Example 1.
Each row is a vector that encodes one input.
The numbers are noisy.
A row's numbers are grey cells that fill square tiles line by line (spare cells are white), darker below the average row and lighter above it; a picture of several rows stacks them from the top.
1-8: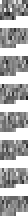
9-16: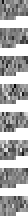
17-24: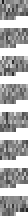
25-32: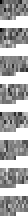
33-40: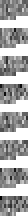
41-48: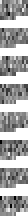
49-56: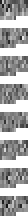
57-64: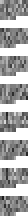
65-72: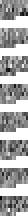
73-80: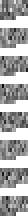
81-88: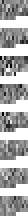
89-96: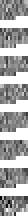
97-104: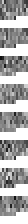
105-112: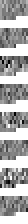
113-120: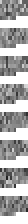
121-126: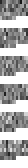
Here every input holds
either a point on a 9-point circle, or a point on a 9-point line.
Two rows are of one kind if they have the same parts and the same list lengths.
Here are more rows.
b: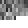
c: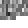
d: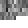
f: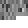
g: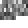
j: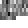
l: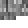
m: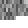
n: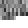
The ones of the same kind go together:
b, c, d, f, g, j, l
m, n

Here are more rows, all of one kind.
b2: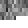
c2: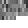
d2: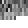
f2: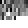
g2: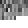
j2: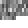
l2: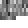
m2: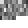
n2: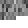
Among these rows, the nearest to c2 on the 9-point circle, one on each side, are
g2 and n2.
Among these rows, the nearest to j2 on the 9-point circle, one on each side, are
d2 and m2.
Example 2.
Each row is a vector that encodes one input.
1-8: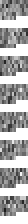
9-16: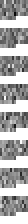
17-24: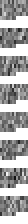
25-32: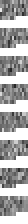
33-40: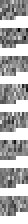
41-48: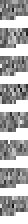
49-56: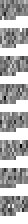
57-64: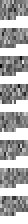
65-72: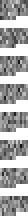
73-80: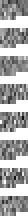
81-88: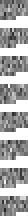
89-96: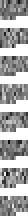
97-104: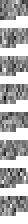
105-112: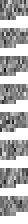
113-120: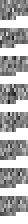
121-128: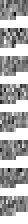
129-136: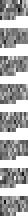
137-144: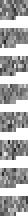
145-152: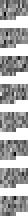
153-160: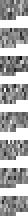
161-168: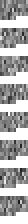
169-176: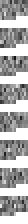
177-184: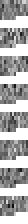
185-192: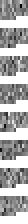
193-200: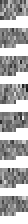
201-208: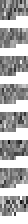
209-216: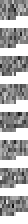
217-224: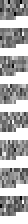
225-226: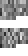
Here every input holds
one of 10 labels and a point on an 18-point line.
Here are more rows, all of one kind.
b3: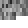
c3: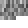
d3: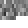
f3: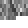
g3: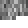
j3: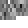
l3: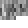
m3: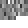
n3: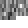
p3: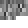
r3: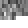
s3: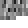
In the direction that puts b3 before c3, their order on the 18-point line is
m3, j3, s3, l3, n3, f3, b3, g3, r3, p3, c3, d3.
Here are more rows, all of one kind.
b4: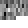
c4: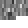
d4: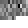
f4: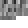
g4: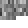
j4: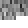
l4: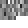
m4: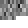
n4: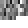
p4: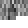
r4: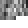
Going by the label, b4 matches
d4 and m4.
